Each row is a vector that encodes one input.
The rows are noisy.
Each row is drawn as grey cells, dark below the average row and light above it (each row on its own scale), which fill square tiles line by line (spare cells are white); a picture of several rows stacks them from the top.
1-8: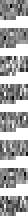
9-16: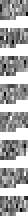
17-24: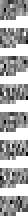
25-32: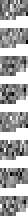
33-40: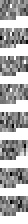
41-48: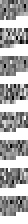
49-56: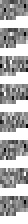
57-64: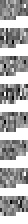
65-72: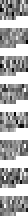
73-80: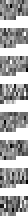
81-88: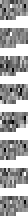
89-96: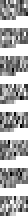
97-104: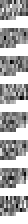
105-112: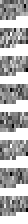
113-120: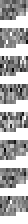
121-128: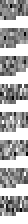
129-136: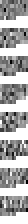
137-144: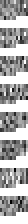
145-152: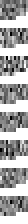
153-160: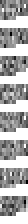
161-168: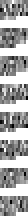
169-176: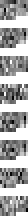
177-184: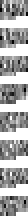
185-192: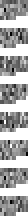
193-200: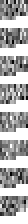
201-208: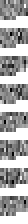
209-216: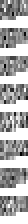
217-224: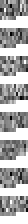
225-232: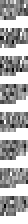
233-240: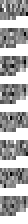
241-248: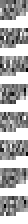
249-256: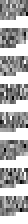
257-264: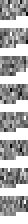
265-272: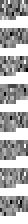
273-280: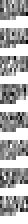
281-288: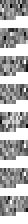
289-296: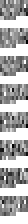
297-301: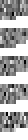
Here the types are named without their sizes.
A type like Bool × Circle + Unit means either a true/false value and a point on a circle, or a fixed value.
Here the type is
Bool × Line × Tree.
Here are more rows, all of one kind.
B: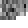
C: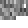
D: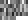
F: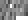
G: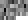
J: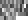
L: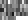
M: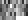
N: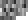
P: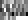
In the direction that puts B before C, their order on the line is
D, B, N, L, C, P, J, G, M, F.
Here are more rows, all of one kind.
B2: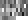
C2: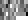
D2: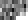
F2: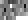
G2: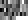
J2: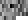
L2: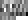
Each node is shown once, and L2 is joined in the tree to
C2 and G2.
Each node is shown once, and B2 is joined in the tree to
C2 and J2.
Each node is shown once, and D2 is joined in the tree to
F2.
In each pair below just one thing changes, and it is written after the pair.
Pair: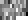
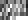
the true/false value
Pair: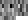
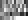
the node of the tree
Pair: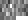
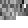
the node of the tree
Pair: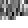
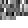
the place on the line
